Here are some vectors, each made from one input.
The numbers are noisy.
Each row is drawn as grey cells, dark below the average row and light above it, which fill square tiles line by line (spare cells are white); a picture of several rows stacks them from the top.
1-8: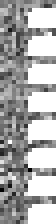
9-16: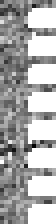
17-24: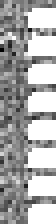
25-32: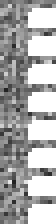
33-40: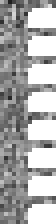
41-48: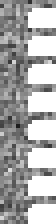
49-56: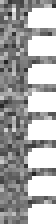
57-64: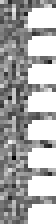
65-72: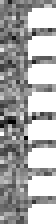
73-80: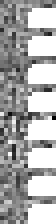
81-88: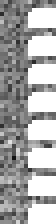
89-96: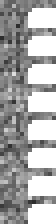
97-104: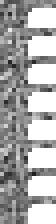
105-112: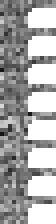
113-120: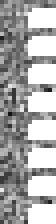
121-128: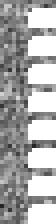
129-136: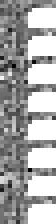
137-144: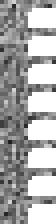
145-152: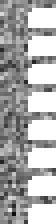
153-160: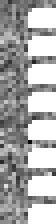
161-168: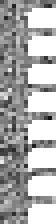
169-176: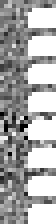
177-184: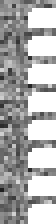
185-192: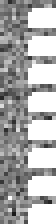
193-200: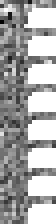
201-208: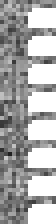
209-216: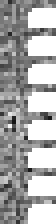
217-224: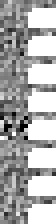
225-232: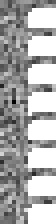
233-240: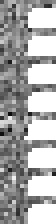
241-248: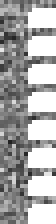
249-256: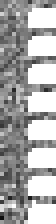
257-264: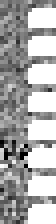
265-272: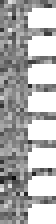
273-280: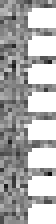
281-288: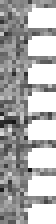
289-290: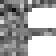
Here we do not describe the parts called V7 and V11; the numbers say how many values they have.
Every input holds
either a fixed value, or a node of a 10-node tree, a true/false value, a value of V7 and a value of V11.
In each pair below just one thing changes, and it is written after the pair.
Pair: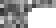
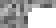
the true/false value
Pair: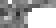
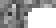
the node of the tree
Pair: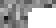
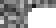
the true/false value
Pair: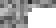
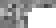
the value of V7
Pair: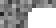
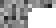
the true/false value
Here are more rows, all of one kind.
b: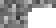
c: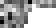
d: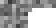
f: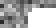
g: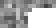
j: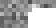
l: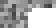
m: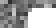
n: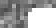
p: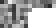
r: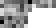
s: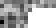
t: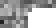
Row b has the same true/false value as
d, m and n.
